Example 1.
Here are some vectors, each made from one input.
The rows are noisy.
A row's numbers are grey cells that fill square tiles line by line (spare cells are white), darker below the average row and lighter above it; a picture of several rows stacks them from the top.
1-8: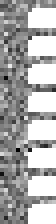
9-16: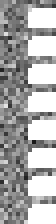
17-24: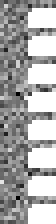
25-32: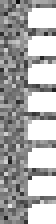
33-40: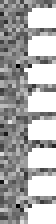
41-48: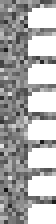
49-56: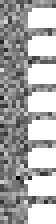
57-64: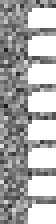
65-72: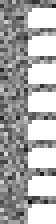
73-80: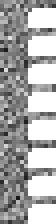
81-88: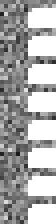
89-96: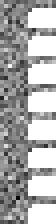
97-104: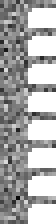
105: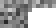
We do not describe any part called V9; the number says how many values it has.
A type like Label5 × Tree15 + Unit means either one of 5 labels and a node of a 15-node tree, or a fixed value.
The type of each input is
Bool × V9 + Tree10 + Unit.
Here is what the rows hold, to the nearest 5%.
About 5% of them hold a fixed value. About 40% of them hold a node of a 10-node tree. The rest hold a true/false value and a value of V9.
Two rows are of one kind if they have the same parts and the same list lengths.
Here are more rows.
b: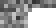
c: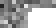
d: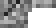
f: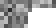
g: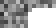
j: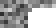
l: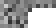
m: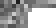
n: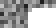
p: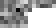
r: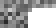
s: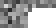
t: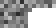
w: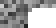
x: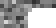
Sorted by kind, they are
b, c, d, f, l, m, s, x
g, j, n, r, t, w
p

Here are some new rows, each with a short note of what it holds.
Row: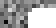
a node of a 10-node tree
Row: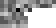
a fixed value
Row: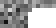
a node of a 10-node tree
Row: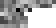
a fixed value
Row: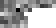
a fixed value
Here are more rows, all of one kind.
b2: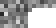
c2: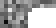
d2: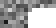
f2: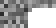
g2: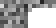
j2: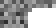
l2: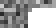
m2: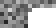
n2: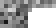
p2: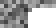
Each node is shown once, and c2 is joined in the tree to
d2.
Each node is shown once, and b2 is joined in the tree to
f2 and g2.
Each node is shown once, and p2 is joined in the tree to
g2 and m2.
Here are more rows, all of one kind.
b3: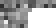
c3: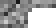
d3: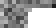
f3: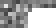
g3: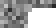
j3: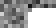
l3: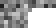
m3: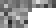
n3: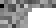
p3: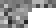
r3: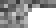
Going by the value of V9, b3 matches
l3, m3 and p3.
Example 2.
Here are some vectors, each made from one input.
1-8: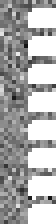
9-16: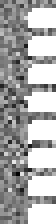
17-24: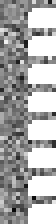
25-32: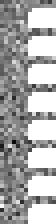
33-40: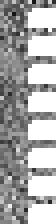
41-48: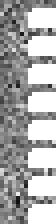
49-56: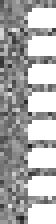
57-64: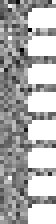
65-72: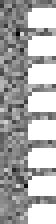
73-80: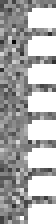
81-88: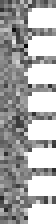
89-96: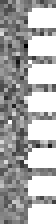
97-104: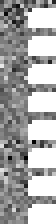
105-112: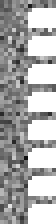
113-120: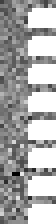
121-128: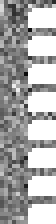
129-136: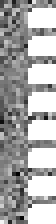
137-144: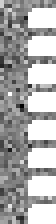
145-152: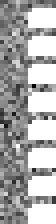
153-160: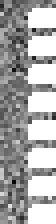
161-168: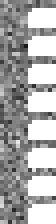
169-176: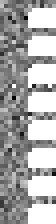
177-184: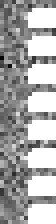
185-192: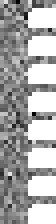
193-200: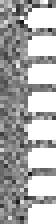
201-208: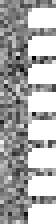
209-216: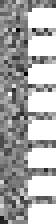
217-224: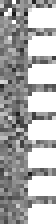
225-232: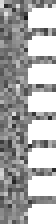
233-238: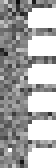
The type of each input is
(Line7 + Line11) × Line11.
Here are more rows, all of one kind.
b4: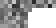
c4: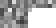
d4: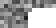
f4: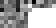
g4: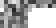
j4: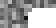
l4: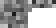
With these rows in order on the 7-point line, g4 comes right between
b4 and l4.
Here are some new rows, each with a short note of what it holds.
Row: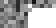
a point on a 7-point line and a point on an 11-point line
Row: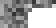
a point on a 7-point line and a point on an 11-point line
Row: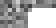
a point on each of two 11-point lines
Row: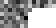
a point on a 7-point line and a point on an 11-point line
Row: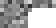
a point on each of two 11-point lines
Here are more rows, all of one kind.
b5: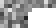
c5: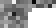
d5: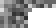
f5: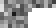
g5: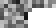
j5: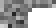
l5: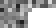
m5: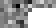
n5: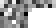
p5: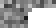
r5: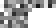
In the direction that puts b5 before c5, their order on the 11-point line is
j5, l5, b5, p5, f5, c5, r5, m5, g5, d5, n5.
